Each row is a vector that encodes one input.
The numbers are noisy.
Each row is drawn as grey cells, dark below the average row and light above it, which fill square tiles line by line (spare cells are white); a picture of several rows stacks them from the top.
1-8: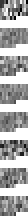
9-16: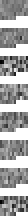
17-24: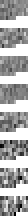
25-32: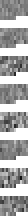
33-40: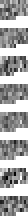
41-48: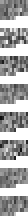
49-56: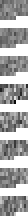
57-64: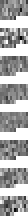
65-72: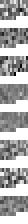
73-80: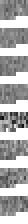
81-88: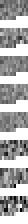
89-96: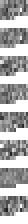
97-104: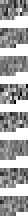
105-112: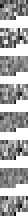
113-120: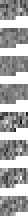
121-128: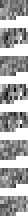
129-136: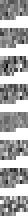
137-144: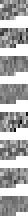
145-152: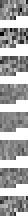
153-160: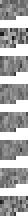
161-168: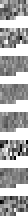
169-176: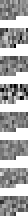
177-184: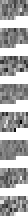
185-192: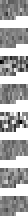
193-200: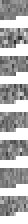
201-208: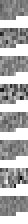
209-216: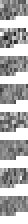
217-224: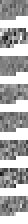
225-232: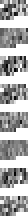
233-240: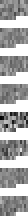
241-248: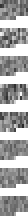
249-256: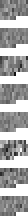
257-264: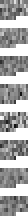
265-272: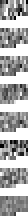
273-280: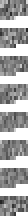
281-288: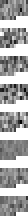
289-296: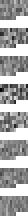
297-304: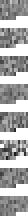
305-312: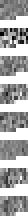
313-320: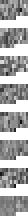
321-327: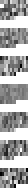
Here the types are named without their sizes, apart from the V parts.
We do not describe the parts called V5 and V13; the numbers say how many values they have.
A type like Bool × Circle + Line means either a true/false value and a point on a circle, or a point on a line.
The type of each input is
Bool × Circle × V5 × V13.
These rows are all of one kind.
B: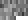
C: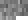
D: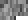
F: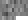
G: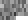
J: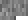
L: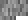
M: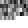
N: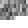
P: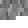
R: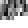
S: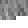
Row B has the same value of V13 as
C, M, N and S.
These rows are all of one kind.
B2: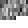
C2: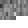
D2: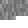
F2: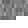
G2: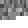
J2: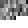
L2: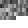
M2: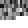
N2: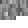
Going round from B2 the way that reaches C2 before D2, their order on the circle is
B2, N2, C2, M2, J2, F2, L2, D2, G2.
